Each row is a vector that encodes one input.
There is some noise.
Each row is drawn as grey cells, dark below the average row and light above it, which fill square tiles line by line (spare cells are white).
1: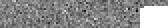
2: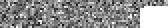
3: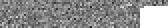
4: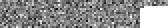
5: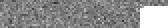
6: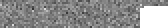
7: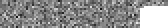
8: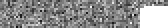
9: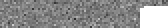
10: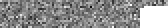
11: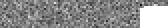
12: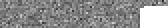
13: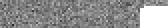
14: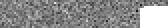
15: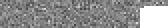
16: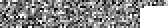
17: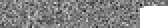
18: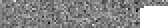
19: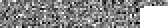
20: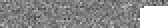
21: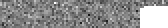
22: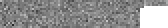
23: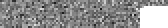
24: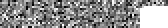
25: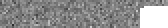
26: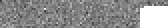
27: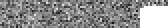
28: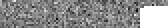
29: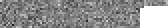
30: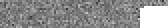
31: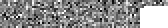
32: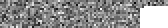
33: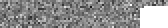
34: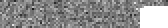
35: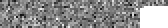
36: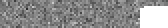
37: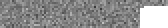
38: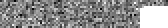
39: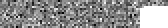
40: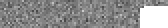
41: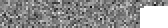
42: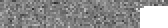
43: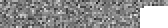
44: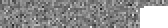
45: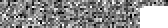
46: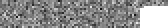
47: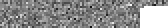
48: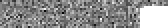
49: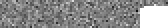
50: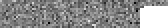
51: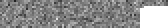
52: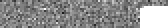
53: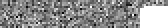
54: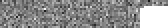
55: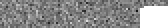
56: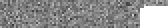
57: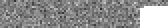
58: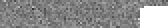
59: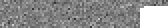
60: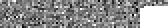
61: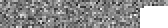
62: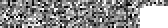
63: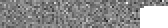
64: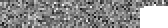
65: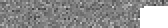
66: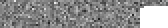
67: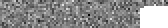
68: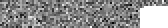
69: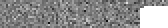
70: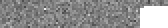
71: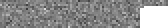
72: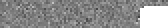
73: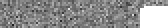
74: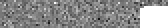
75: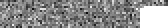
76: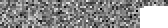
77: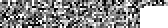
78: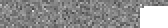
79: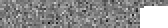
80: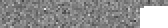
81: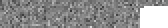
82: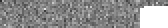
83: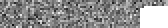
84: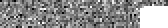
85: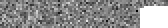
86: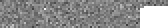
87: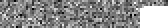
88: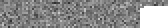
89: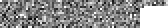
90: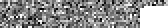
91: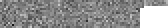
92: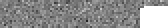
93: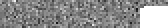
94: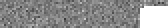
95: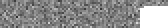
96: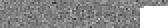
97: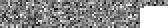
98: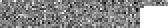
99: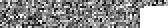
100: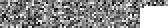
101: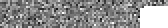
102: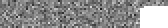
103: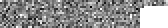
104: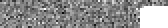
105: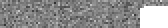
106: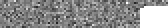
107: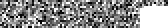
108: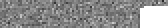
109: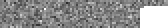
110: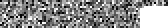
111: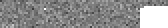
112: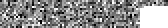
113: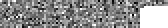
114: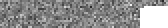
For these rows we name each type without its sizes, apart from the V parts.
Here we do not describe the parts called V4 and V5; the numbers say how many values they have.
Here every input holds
a value of V5, together with either a label and a value of V4, or three true/false values.
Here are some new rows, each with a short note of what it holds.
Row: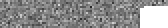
three true/false values and a value of V5
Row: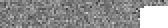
three true/false values and a value of V5
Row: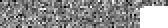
three true/false values and a value of V5
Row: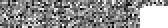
three true/false values and a value of V5
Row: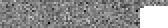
a label, a value of V4 and a value of V5
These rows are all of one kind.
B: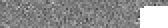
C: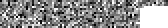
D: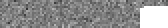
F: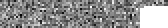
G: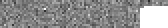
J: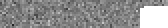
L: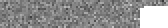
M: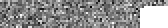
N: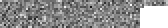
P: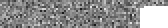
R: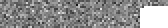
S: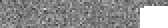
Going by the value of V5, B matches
C, D, L and M.
